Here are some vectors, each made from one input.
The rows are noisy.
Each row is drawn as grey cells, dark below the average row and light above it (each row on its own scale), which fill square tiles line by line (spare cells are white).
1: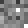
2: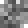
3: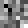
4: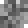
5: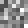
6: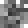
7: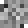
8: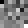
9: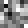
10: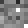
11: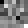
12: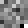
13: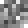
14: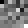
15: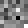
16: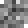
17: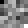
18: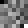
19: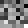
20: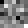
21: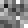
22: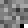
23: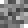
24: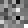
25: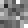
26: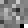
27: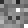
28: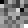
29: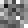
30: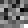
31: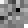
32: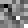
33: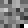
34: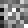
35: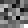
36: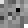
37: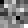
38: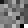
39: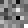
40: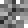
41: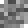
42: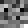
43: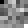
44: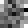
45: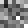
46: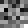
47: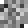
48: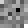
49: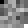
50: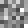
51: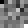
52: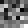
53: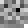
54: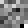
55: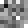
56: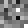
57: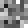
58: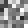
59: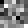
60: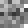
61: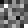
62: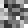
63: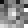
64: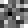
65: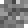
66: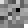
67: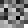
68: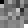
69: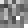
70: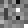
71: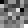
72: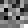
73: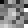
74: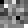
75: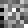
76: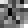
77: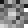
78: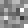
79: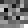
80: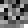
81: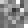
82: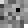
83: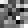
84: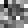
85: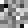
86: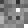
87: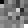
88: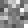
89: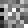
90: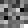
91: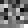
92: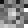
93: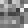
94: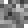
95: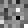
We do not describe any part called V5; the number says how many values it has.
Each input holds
a list of up to two items, each a true/false value and a value of V5.
